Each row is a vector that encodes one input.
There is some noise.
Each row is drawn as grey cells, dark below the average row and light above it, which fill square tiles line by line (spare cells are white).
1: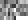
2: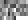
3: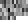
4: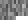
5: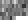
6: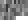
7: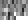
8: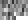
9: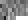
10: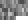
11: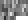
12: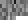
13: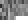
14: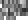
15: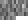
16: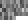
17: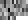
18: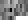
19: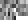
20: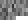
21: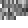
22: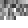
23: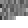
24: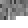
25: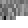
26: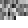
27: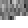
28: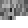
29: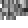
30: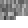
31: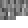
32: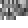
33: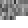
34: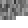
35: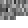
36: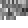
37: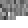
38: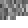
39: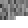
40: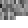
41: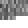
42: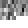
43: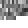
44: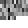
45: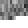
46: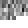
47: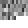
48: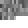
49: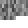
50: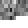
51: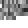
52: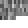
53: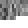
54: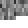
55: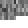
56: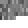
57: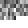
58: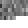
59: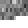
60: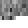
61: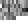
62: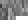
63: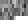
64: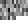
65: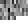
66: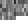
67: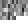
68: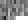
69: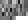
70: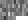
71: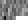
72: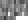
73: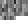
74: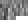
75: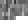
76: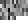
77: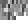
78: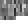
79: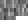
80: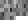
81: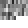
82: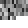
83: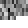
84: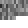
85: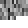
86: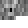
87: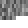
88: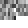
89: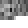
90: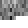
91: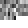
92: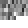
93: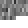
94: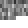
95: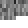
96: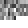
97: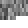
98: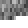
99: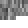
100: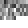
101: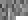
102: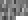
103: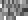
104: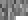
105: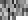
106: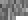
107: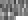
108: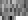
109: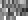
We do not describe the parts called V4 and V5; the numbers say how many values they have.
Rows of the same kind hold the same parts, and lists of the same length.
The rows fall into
2 kinds.
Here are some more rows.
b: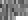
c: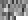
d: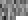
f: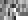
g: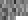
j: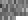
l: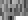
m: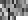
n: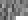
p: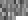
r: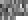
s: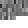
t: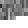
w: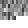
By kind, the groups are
b, d, g, j, l, n, p, r, s, t
c, f, m, w

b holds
a point on a 6-point circle, a true/false value and a value of V5.
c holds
a value of V4.
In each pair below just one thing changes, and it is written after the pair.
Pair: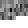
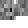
the value of V5
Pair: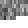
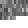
the value of V5
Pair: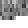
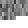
the true/false value
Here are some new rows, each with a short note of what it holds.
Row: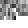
a value of V4
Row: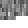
a point on a 6-point circle, a true/false value and a value of V5
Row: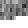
a point on a 6-point circle, a true/false value and a value of V5
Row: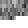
a point on a 6-point circle, a true/false value and a value of V5
